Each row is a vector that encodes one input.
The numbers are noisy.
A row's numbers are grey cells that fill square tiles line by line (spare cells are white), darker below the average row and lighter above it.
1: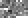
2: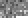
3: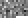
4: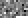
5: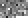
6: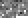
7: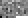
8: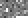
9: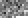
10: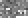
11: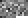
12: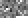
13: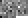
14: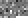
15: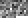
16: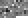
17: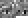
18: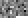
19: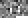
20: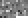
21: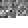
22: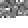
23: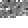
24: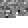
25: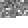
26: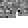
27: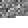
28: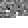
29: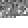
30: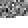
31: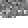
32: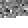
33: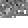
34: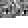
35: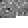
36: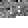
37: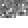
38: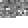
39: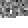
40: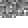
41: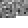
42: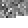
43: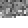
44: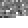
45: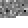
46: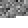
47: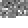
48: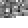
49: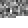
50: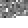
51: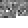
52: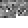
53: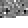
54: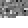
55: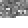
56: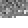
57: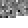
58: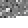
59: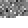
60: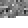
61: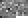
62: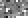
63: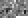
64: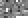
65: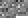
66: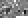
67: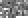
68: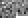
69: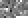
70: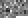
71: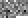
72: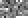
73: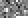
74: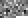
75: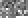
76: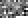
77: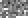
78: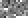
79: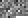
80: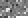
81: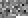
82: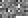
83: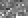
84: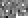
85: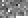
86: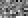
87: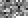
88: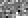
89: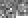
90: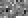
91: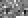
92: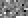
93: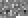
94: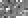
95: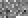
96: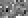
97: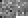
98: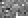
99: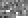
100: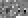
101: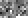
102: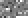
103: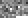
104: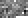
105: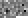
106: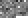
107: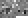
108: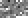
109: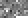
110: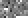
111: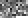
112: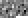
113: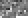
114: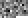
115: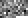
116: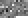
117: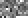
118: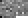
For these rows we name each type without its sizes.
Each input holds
a point on a line and a node of a tree, together with either a fixed value, or a node of a tree.
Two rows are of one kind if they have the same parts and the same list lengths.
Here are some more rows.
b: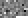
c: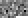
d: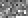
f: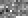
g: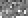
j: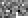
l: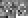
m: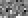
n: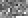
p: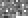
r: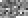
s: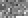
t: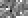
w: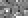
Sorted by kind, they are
b, c, j, l, p, t, w
d, f, g, m, n, r, s

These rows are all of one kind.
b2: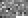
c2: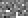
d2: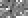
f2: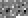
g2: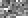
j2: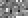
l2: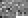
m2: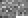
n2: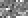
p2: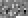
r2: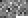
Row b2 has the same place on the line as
l2, m2 and r2.
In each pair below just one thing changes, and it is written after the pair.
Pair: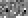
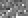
the place on the line
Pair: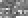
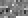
the place on the line
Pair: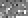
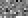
the place on the line
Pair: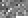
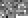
the node of the tree
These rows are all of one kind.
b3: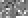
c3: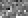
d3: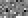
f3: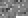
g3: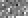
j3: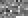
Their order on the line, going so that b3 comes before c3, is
b3, g3, c3, f3, j3, d3.
